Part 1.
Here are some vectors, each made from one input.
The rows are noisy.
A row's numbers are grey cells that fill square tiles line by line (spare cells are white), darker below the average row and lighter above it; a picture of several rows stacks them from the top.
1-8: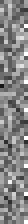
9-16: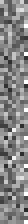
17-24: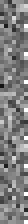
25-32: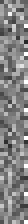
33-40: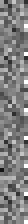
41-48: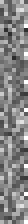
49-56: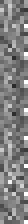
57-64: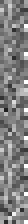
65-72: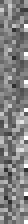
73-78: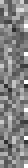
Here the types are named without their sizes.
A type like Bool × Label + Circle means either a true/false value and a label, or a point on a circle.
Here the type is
Circle.
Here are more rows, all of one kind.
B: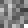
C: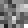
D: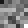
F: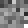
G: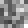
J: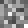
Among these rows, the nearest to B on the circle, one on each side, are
C and J.
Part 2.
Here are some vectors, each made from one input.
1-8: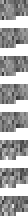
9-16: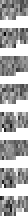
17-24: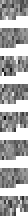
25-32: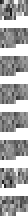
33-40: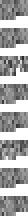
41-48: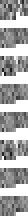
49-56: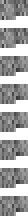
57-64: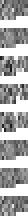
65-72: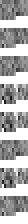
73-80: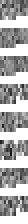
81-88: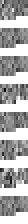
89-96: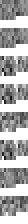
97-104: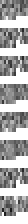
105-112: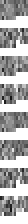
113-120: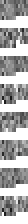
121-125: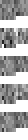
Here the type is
Line9.
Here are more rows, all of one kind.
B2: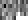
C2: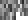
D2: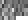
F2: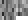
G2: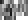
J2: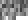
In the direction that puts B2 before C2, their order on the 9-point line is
G2, F2, D2, J2, B2, C2.
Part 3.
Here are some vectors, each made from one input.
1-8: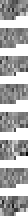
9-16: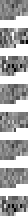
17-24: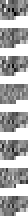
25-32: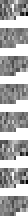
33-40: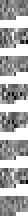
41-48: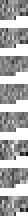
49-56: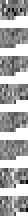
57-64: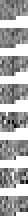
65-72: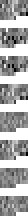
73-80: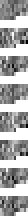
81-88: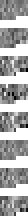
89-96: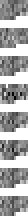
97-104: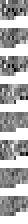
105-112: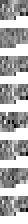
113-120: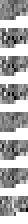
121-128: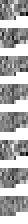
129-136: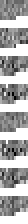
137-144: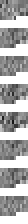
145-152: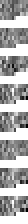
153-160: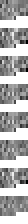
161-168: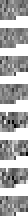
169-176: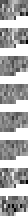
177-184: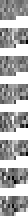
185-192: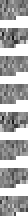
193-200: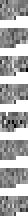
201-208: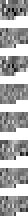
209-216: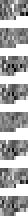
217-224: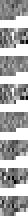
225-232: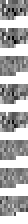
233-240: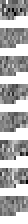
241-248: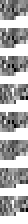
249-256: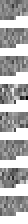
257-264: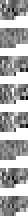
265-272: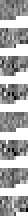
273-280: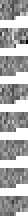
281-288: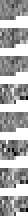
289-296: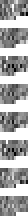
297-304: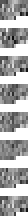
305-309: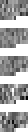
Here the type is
Line18.
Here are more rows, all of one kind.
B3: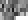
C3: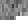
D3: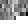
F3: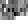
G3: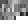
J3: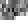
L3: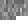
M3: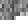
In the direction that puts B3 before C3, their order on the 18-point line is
F3, J3, B3, M3, C3, L3, G3, D3.
